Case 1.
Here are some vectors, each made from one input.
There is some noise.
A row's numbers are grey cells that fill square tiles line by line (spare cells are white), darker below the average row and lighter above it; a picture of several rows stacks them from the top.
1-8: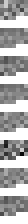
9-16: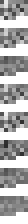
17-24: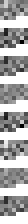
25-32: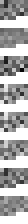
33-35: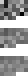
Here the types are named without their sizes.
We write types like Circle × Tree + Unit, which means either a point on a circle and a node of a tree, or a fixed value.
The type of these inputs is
Line.
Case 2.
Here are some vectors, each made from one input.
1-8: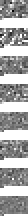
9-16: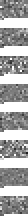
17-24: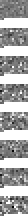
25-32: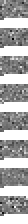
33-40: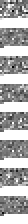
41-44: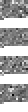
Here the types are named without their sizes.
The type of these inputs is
Line.
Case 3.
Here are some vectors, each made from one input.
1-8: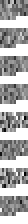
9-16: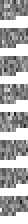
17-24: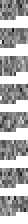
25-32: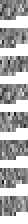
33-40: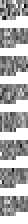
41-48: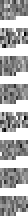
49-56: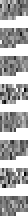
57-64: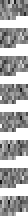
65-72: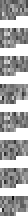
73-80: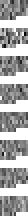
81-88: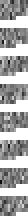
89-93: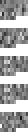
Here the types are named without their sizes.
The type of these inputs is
Tree + Unit.
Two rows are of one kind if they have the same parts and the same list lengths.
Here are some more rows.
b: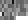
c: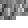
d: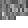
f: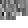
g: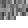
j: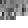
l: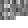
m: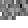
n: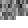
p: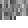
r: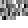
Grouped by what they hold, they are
b, c, d, f, g, j, l, m, n, p
r

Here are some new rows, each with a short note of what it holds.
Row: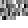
a fixed value
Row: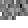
a node of a tree
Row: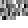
a fixed value
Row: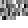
a fixed value
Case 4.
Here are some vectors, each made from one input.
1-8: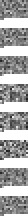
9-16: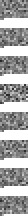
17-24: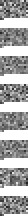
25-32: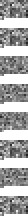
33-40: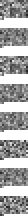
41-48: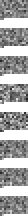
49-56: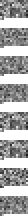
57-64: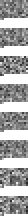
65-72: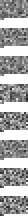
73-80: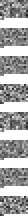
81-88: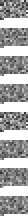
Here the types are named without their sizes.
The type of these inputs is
Line.
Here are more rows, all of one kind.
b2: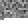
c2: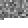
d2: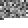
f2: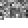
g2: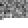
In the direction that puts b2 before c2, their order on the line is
d2, g2, b2, c2, f2.
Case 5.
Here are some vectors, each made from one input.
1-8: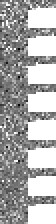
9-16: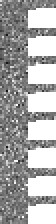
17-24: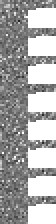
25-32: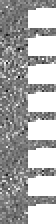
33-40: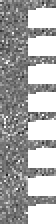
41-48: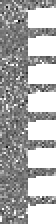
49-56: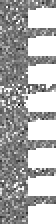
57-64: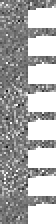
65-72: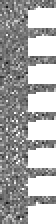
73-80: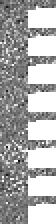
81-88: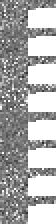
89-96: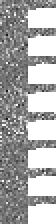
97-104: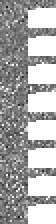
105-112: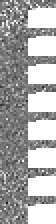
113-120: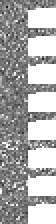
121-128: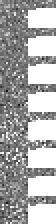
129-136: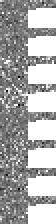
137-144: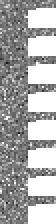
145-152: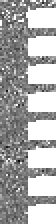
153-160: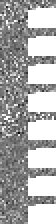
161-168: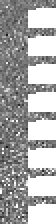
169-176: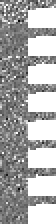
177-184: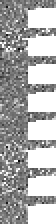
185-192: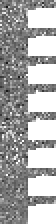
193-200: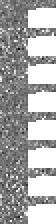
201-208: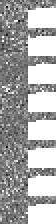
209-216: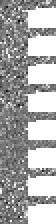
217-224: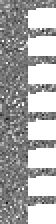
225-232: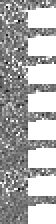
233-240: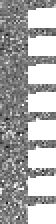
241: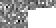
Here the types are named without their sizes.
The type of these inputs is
Circle.
